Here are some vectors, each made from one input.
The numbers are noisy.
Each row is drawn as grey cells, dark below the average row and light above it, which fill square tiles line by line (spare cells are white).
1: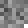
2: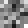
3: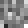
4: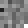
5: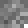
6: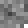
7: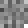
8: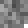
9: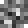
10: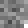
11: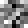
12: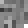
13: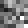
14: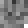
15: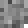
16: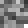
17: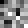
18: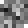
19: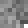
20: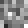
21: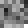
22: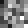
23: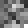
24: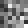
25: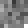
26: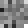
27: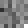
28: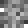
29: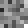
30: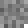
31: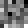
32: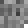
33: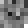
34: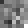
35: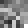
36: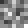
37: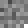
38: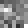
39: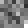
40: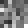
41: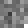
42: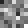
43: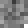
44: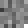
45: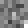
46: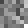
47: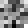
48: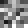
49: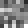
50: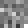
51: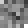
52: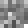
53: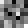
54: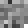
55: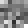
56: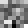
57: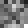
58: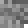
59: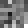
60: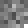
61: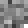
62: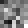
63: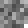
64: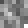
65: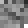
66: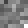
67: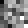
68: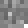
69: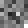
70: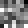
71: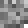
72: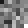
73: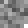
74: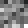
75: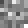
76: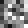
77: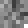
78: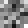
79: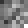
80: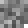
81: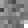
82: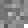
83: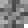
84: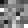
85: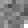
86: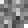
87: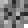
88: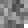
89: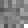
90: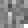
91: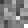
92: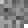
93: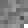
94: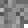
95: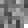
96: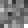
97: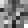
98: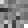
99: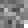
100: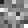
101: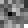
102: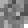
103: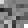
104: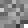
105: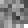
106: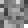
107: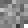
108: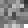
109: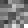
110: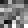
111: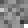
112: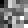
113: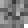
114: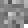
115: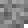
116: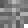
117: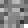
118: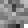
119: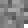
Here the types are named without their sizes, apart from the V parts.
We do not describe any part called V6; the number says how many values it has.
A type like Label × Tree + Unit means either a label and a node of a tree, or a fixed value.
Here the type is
List(Bool × V6).
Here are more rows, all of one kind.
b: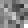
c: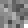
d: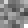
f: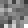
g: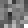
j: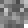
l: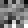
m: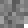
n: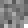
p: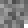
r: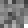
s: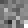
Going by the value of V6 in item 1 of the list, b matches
c, d, f and n.
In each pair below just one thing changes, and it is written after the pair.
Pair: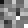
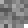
the value of V6 in item 1 of the list
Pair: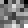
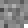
the true/false value in item 2 of the list
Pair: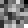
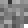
the value of V6 in item 2 of the list
